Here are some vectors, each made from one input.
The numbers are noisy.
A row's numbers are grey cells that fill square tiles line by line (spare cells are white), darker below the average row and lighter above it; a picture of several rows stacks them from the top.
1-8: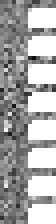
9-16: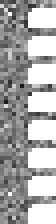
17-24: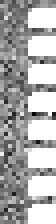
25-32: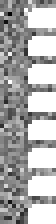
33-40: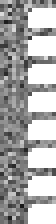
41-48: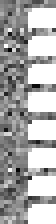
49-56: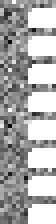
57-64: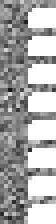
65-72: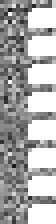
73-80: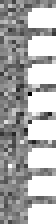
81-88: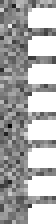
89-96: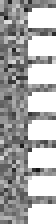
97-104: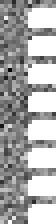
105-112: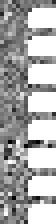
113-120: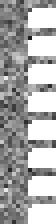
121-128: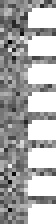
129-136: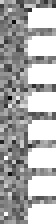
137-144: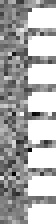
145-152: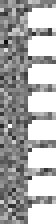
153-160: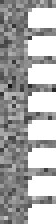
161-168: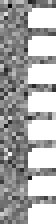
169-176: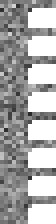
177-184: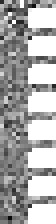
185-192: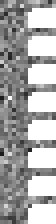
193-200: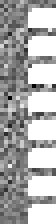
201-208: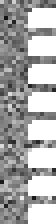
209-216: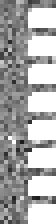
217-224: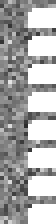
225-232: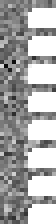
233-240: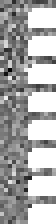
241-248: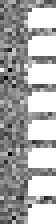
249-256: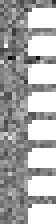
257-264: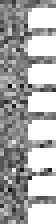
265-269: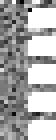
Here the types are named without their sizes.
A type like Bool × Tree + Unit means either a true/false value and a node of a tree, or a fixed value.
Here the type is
Bool × Line.
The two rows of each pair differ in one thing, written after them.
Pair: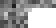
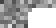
the true/false value
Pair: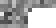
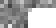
the place on the line
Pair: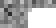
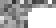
the place on the line
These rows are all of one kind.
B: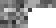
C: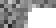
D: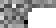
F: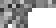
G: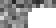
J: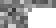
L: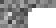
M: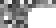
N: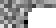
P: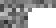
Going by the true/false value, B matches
C, G, L and P.
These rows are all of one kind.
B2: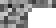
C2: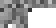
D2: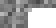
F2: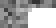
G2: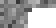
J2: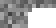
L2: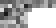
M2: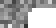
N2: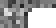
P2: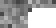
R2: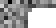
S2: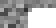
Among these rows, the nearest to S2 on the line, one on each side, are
G2 and J2.
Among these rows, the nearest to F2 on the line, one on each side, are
D2 and J2.
